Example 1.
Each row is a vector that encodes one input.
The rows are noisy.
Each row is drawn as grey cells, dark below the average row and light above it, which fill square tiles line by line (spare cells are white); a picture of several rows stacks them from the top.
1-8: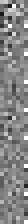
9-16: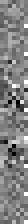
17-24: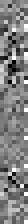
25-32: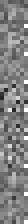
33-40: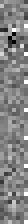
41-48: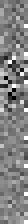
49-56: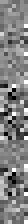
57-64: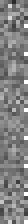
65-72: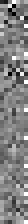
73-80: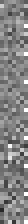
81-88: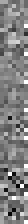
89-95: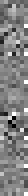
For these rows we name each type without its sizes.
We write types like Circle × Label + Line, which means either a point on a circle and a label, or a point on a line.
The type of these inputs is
Bool × Line.
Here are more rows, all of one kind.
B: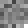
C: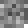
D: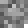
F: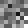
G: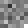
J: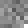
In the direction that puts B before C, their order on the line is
F, D, G, J, B, C.
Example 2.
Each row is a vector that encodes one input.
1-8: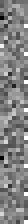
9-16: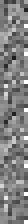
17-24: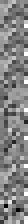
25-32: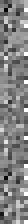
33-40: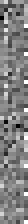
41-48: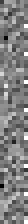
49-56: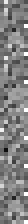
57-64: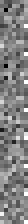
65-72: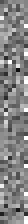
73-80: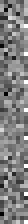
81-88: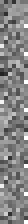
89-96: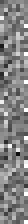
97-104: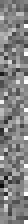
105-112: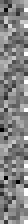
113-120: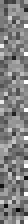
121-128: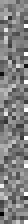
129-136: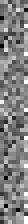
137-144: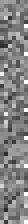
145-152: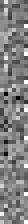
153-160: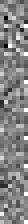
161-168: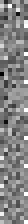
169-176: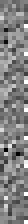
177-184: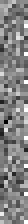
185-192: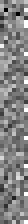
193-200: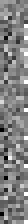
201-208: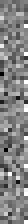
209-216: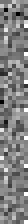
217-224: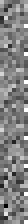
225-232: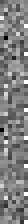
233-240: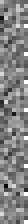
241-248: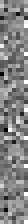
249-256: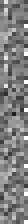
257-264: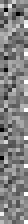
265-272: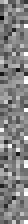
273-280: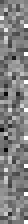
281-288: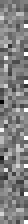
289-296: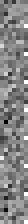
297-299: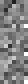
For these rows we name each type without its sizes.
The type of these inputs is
(Circle + Unit) × Label.
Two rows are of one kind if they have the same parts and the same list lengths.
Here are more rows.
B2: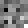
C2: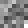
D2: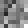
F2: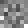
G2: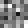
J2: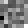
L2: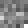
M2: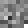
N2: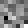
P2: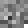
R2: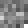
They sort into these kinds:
B2, D2, G2, J2
C2, F2, L2, M2, N2, P2, R2

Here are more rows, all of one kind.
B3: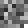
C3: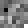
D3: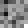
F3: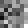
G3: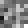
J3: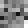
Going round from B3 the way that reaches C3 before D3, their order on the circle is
B3, C3, D3, G3, J3, F3.
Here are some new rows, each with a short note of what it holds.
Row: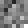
a point on a circle and a label
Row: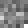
a label
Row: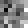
a point on a circle and a label
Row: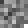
a label
